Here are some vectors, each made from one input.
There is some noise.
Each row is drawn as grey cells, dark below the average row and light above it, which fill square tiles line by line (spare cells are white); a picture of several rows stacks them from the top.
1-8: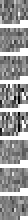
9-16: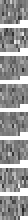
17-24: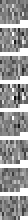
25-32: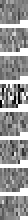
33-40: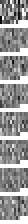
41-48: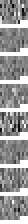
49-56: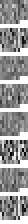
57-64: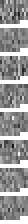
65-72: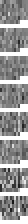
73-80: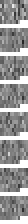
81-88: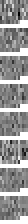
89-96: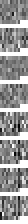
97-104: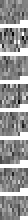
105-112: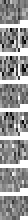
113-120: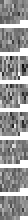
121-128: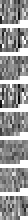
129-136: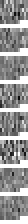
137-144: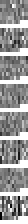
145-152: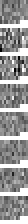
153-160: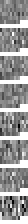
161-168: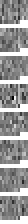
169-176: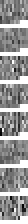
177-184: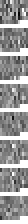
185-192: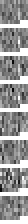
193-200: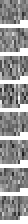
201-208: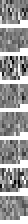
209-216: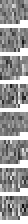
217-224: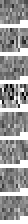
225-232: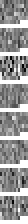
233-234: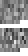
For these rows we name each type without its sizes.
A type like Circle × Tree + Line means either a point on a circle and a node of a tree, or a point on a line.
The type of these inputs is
(Bool × Bool × Bool × Bool + Unit) × (Tree + Unit).
